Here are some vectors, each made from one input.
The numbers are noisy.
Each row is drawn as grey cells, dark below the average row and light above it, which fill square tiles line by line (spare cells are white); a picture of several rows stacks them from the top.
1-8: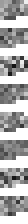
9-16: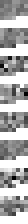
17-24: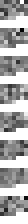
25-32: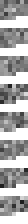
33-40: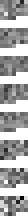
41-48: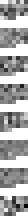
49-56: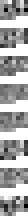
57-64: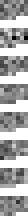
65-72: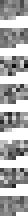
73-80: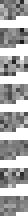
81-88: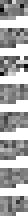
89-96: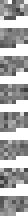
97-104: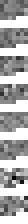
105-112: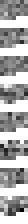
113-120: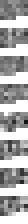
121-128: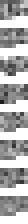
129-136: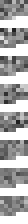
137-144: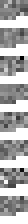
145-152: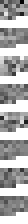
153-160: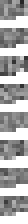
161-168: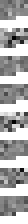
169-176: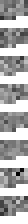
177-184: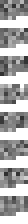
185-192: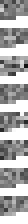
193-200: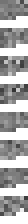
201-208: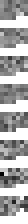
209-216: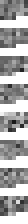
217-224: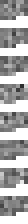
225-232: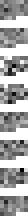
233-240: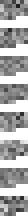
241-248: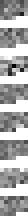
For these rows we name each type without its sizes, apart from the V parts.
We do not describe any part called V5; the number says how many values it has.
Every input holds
either a fixed value, or a node of a tree and a value of V5, or four true/false values.
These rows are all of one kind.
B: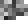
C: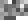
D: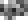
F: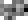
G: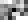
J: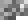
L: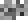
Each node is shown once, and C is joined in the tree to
F, J and L.
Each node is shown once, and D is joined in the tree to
F.
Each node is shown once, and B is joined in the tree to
J.
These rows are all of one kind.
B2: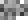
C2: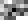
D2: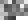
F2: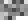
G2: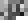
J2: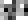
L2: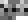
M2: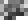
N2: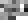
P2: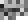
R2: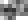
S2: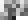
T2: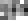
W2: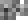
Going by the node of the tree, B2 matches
D2, N2 and P2.
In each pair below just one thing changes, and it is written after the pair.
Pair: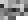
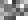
the value of V5
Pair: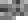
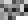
the value of V5
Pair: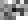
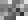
the node of the tree
